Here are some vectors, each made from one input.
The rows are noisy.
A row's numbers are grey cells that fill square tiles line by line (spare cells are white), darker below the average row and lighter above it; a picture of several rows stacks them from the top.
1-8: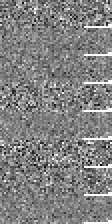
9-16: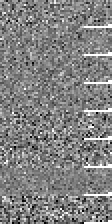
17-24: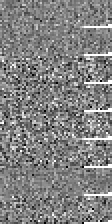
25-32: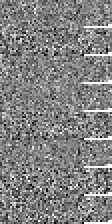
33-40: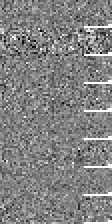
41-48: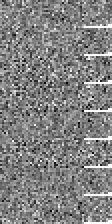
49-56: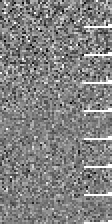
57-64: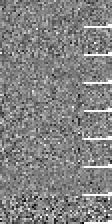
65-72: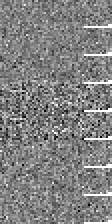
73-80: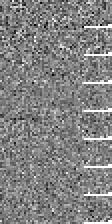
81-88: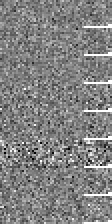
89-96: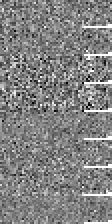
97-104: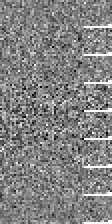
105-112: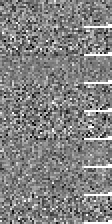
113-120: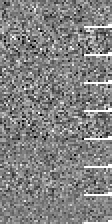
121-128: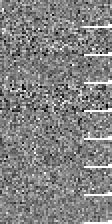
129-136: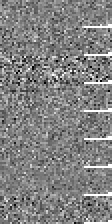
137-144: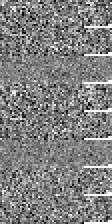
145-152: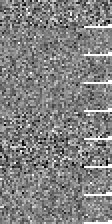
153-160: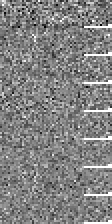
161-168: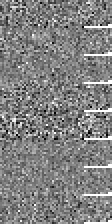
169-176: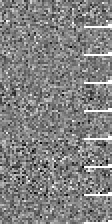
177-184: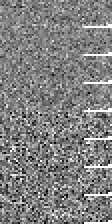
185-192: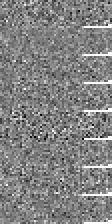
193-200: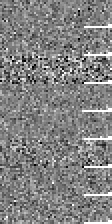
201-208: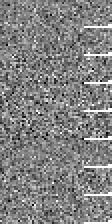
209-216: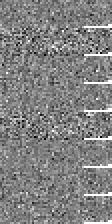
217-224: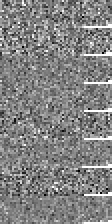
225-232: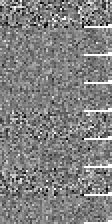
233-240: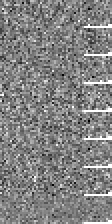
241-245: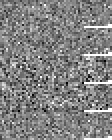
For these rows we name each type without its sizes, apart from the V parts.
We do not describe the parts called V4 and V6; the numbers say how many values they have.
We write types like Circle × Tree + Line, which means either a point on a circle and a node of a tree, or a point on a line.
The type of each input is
Bool × Bool × Bool + (Circle + Unit) × V4 × V6.
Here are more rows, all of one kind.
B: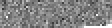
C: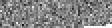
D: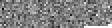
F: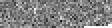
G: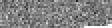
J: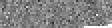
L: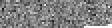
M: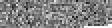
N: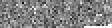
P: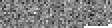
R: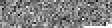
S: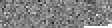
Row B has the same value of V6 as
C, J, N and S.
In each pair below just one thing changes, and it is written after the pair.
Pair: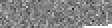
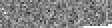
the place on the circle
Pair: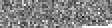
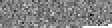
the place on the circle
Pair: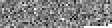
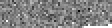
the value of V4
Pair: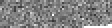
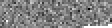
the value of V4
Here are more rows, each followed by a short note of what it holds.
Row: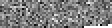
three true/false values
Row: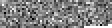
three true/false values
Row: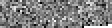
three true/false values
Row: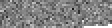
a point on a circle, a value of V4 and a value of V6
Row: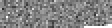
a value of V4 and a value of V6
